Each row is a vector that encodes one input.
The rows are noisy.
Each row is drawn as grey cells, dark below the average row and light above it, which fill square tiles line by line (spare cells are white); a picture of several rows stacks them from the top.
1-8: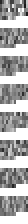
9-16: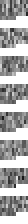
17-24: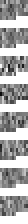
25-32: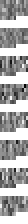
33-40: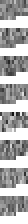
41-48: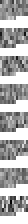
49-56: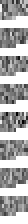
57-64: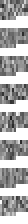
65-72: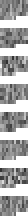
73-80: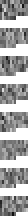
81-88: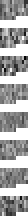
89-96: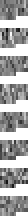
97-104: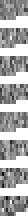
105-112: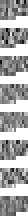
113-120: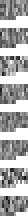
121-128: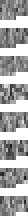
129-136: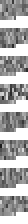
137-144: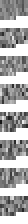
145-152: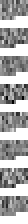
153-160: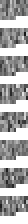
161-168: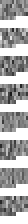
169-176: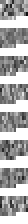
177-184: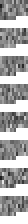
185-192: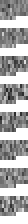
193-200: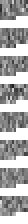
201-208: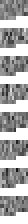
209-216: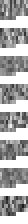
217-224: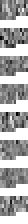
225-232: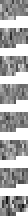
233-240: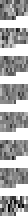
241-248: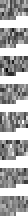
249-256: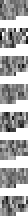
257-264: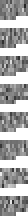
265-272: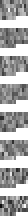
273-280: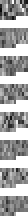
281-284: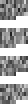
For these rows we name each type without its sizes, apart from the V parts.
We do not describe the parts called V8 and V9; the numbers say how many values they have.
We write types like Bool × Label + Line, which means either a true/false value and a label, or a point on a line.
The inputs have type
Bool × Tree + Unit + V8 × V9.
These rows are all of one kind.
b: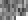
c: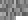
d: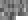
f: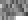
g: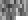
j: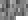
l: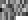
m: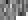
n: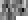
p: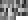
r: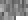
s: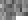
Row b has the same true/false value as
m, p and r.
